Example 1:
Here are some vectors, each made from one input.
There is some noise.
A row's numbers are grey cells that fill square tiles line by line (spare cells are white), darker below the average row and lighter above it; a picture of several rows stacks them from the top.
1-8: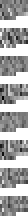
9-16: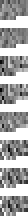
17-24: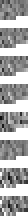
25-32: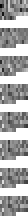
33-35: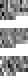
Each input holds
a point on a 5-point line.
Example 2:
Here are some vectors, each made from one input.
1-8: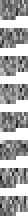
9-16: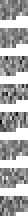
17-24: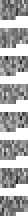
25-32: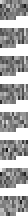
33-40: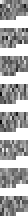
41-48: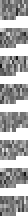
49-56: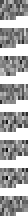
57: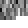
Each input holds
one of 9 labels.
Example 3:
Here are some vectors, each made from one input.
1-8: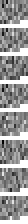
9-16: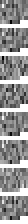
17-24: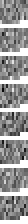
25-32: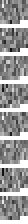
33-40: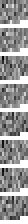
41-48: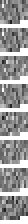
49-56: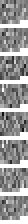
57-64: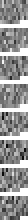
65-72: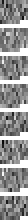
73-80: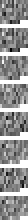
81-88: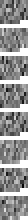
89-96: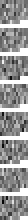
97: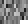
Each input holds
a point on a 15-point circle.
